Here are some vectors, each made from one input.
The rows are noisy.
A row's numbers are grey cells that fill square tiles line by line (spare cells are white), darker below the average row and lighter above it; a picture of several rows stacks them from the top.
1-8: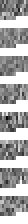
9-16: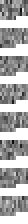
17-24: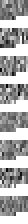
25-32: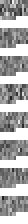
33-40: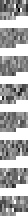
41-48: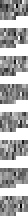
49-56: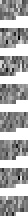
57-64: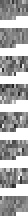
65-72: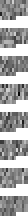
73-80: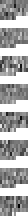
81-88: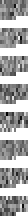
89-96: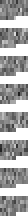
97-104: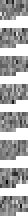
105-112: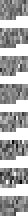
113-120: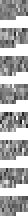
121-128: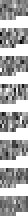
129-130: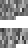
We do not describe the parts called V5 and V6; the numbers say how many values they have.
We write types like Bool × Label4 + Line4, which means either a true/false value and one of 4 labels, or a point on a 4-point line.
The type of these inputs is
Label7 × (Tree7 + Unit) × V5 × V6.
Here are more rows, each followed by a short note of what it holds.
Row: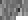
one of 7 labels, a value of V5 and a value of V6
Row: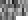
one of 7 labels, a node of a 7-node tree, a value of V5 and a value of V6
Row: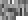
one of 7 labels, a value of V5 and a value of V6
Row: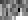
one of 7 labels, a value of V5 and a value of V6
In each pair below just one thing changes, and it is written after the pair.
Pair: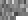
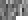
the label
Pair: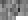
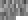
the value of V6
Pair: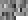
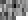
the value of V6
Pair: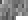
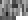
the label
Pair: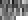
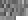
the label
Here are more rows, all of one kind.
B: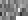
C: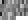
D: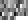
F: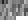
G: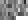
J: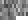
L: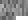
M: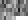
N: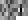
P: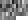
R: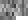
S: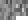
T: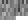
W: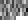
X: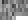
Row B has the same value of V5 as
D, J, L and R.
